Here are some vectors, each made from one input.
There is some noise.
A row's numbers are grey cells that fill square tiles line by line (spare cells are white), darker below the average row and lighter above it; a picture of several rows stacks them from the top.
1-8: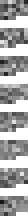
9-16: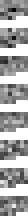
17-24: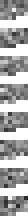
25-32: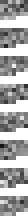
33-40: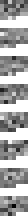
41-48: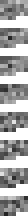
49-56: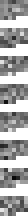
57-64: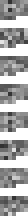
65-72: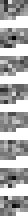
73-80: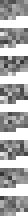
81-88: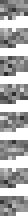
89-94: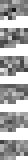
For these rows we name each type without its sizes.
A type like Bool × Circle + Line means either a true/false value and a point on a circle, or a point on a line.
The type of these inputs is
Bool × Bool × Bool × Bool × Circle + Unit.
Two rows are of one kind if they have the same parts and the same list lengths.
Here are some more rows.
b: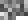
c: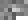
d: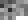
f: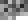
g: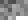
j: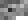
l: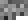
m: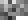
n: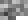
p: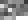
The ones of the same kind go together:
b
c, d, f, g, j, l, m, n, p

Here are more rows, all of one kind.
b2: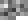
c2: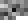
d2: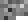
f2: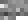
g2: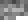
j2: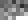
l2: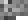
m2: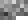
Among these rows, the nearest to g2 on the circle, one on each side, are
c2 and j2.
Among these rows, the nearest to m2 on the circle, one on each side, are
f2 and l2.
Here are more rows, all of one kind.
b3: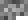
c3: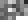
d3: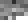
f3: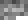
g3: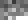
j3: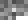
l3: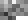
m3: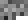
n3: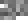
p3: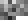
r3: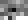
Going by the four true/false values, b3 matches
d3, f3, j3 and m3.
